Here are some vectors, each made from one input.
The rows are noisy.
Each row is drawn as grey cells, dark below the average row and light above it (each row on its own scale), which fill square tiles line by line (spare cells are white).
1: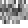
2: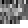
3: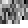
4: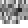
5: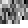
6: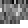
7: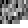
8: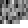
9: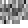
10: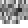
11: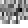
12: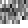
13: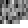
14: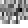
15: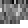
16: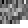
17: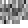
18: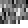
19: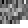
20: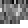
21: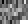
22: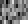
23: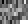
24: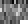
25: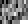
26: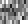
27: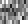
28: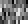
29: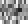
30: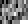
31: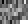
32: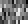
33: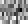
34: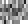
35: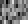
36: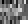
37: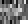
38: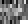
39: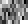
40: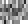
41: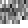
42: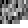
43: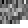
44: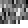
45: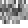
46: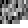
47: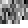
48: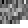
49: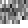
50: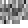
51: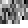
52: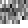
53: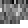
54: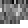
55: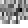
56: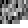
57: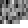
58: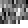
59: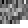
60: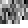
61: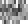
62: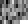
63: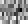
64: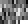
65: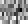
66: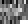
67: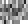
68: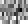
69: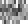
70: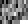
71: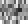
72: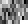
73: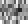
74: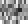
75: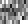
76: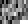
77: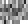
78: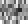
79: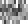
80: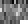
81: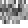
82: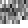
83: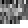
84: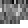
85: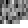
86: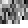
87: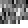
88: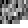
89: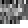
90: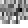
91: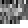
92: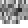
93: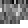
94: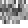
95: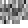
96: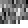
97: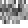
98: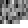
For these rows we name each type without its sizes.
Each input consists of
a point on a line.
